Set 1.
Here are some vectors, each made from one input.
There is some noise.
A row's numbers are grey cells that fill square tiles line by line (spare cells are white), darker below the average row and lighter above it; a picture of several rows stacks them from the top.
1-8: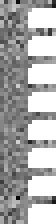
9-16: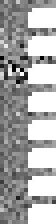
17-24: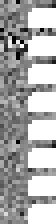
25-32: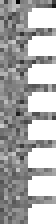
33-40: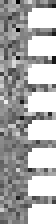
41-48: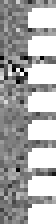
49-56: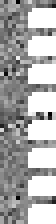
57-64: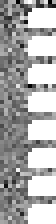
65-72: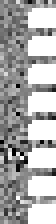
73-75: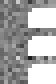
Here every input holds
either a fixed value, or a node of a 7-node tree.
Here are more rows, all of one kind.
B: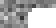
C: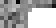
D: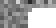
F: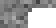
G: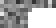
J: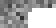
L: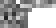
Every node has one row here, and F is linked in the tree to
B, D and G.
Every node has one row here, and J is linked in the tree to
B.
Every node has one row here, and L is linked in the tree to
D.
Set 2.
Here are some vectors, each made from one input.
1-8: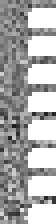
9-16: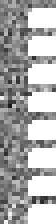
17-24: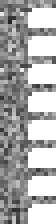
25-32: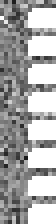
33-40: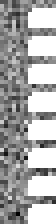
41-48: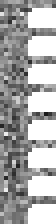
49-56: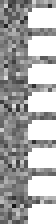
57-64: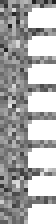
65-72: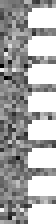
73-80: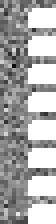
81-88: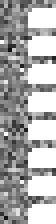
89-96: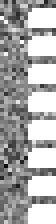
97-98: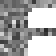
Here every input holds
a node of a 9-node tree.
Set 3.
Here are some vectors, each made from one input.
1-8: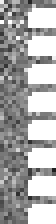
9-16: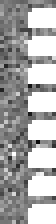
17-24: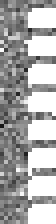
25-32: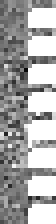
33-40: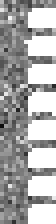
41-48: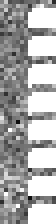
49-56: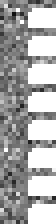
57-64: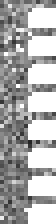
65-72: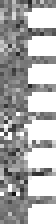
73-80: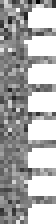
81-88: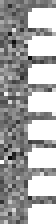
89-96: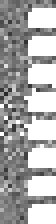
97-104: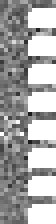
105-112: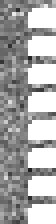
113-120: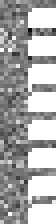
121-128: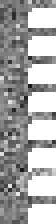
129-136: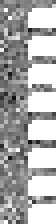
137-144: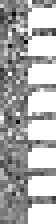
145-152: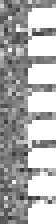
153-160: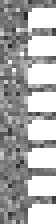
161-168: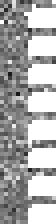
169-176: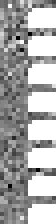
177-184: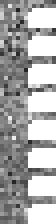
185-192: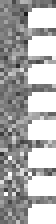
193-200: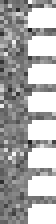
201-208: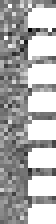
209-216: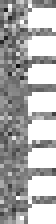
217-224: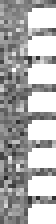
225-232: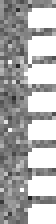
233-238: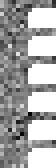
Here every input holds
a point on a 15-point line.
